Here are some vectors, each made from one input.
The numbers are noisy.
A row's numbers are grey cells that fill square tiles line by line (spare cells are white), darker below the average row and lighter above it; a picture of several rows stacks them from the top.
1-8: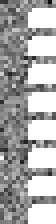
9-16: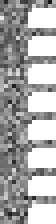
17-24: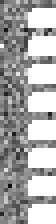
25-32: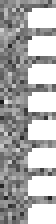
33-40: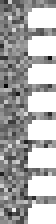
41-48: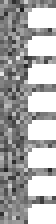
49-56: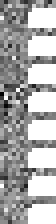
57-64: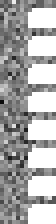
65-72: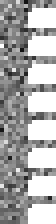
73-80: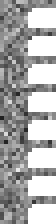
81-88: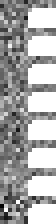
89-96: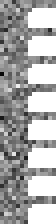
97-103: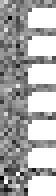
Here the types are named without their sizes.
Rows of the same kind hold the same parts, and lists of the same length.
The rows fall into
4 kinds.
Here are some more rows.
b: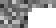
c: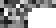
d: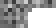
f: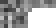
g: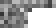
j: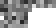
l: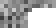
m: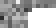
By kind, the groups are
b, j
c
d, f
g, l, m

